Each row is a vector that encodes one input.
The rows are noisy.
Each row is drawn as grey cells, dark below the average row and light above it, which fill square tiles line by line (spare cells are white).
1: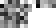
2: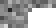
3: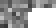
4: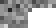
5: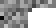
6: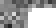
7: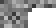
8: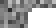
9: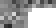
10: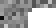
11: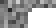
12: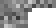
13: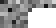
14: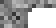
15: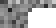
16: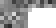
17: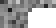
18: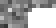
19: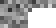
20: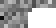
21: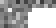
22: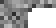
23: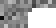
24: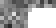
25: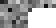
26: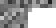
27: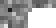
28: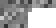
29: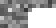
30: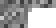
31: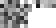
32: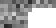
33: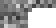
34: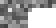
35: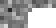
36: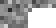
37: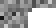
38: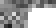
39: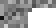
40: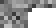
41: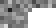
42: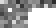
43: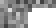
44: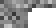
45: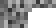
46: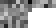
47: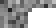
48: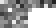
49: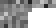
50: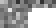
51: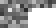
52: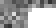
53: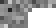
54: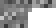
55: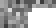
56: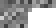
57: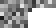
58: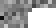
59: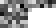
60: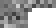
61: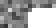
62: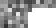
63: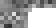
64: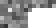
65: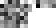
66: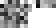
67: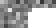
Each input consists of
either a fixed value, or three true/false values.
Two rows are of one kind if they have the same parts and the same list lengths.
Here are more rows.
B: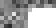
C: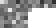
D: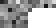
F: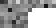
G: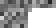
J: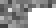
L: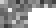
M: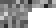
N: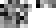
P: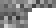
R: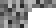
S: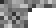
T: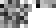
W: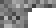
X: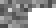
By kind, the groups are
B, C, D, F, G, J, L, M, P, R, S, W, X
N, T

